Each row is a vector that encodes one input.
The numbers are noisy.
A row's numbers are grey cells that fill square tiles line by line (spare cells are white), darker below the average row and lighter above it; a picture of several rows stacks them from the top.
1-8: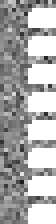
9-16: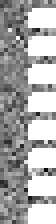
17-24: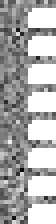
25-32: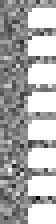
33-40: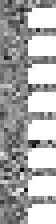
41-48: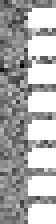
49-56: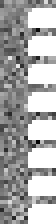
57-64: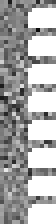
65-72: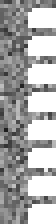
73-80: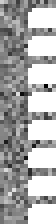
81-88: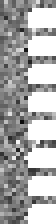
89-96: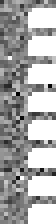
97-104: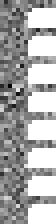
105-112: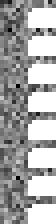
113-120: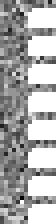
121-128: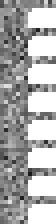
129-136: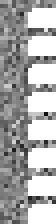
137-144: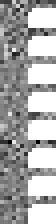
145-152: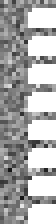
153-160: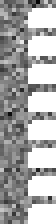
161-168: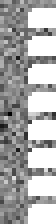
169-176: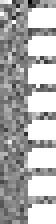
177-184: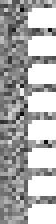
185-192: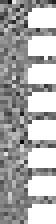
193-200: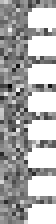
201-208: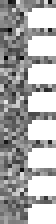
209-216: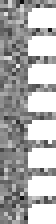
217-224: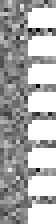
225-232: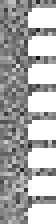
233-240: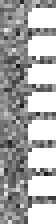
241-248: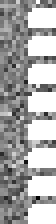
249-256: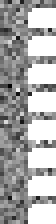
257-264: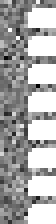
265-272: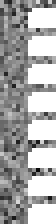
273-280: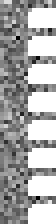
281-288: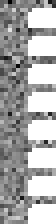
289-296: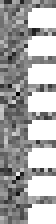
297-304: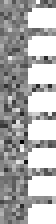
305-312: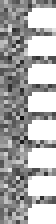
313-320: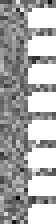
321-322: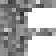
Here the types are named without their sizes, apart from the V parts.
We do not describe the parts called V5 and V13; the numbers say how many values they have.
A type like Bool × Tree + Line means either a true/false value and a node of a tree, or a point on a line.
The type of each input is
Line × (Line + V5) × (Line + V13).
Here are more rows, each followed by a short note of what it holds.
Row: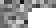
a point on each of two lines and a value of V5
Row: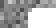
a point on each of two lines and a value of V13
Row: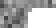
a point on each of two lines and a value of V13
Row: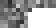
a point on each of two lines and a value of V5
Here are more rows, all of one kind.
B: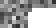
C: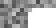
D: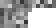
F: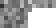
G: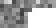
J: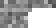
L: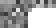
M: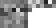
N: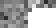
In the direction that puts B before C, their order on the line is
B, L, J, C, F, G, N, M, D.
